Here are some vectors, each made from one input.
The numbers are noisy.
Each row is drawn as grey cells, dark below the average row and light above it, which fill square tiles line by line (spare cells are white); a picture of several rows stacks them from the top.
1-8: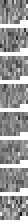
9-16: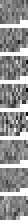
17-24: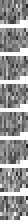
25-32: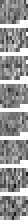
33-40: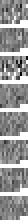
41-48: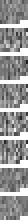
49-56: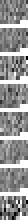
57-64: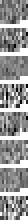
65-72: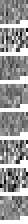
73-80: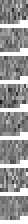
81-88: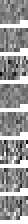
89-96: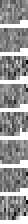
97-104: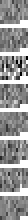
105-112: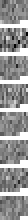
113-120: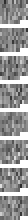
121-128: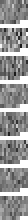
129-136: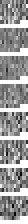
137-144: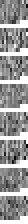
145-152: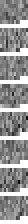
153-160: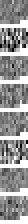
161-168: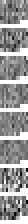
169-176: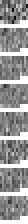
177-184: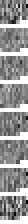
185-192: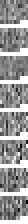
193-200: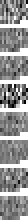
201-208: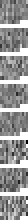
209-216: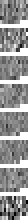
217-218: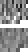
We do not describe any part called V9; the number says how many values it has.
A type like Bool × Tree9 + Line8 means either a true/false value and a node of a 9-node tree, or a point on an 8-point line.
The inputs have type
Label8 × Line7 + List2(Line5) × V9.
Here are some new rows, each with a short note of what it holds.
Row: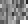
a value of V9, together with a list of one item
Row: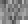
a value of V9, together with the empty list
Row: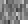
one of 8 labels and a point on a 7-point line
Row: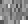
a value of V9, together with the empty list
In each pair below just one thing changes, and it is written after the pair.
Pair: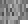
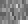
the place on the 5-point line in item 2 of the list
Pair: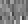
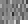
the place on the 5-point line in item 2 of the list
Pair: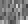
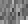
the place on the 5-point line in item 1 of the list
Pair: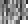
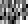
the value of V9
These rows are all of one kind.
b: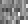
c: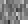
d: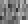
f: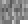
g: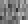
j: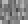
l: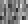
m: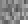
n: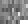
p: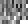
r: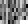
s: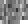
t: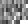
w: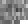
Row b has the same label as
d, g, l and n.
